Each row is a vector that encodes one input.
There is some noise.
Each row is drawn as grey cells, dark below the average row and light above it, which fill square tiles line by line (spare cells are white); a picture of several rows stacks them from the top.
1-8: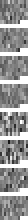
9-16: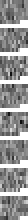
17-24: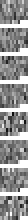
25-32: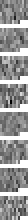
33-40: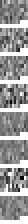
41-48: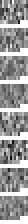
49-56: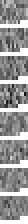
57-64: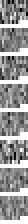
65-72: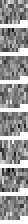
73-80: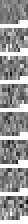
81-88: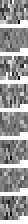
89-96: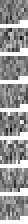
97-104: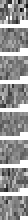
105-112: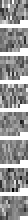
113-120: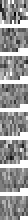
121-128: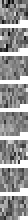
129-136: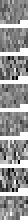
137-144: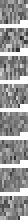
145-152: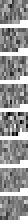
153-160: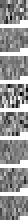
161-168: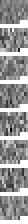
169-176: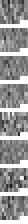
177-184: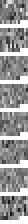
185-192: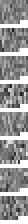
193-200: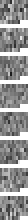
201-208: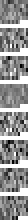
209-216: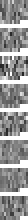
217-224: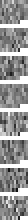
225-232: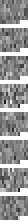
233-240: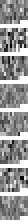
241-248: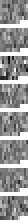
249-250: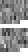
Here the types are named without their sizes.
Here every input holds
a true/false value, together with either a point on a circle, or a label.
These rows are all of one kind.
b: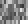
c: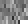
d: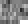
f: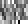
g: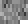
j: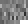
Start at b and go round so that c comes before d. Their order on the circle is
b, c, j, g, d, f.
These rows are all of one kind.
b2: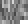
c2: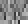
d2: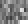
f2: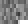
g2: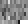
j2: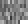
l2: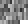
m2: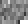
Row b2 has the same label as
d2 and f2.
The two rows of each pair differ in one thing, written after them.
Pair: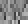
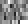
the true/false value
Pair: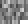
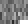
the label
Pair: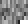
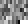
the true/false value
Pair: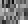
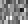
the label
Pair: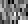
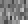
the true/false value
